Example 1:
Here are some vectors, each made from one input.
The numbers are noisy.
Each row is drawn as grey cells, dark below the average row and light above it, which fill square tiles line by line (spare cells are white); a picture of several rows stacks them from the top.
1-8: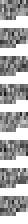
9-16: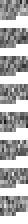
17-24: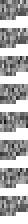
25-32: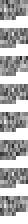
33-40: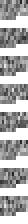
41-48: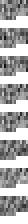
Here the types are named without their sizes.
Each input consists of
three true/false values.
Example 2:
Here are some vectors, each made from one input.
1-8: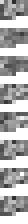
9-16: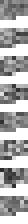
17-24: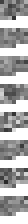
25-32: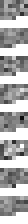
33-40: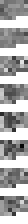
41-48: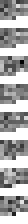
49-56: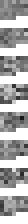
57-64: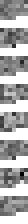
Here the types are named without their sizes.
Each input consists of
a point on a line.
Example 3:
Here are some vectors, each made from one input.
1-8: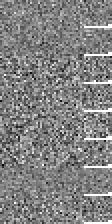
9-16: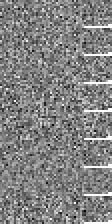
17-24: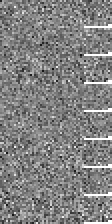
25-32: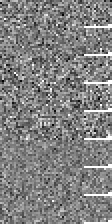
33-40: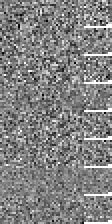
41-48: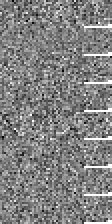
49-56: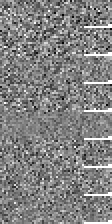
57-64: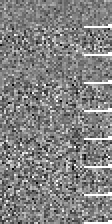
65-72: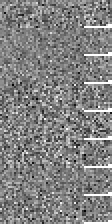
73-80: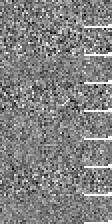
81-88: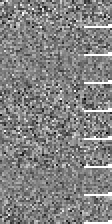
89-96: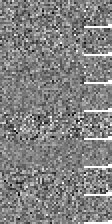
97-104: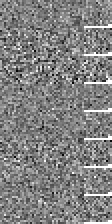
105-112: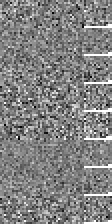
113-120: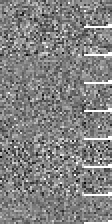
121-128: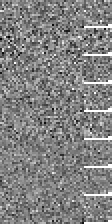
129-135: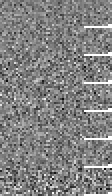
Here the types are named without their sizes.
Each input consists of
a node of a tree.
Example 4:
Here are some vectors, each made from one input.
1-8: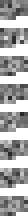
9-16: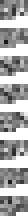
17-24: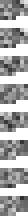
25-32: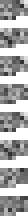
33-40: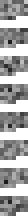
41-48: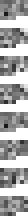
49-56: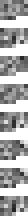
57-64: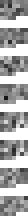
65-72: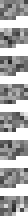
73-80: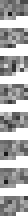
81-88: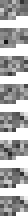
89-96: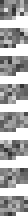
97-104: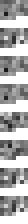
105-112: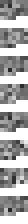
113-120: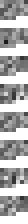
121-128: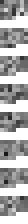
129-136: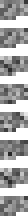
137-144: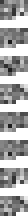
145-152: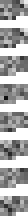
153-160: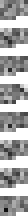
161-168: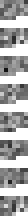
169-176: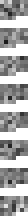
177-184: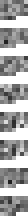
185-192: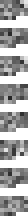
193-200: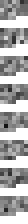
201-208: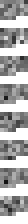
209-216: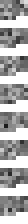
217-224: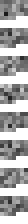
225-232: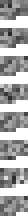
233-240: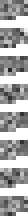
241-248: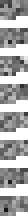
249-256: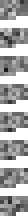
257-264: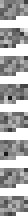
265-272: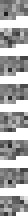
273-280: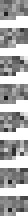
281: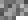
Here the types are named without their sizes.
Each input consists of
a label.
